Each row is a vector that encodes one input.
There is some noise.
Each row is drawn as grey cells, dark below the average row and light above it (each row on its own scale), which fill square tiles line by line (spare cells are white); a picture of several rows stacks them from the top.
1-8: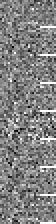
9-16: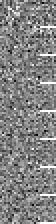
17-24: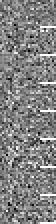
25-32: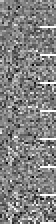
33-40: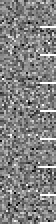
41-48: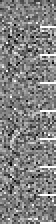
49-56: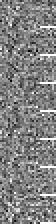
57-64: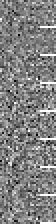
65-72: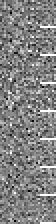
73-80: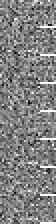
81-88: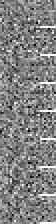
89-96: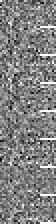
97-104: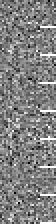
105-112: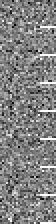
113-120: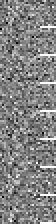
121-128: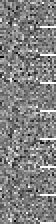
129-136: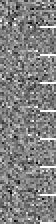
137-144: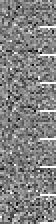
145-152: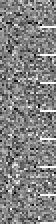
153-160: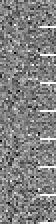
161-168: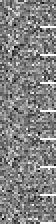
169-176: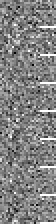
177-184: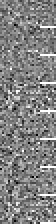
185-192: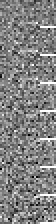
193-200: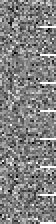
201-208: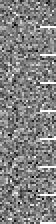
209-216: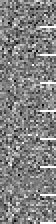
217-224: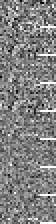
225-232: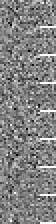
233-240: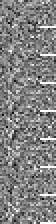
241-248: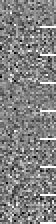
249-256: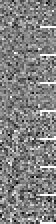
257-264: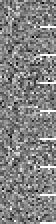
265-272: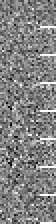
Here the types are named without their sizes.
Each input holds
a label and a true/false value, together with either a point on a circle, or a fixed value.
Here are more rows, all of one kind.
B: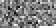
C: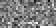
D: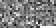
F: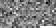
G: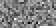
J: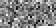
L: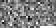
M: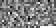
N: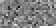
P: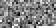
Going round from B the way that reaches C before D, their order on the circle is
B, C, M, L, N, J, P, D, F, G.
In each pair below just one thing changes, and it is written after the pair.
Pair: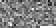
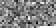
the true/false value
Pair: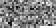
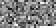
the label
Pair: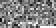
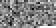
the true/false value
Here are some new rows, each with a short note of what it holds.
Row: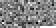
a label and a true/false value
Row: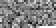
a point on a circle, a label and a true/false value
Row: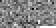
a label and a true/false value
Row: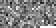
a label and a true/false value
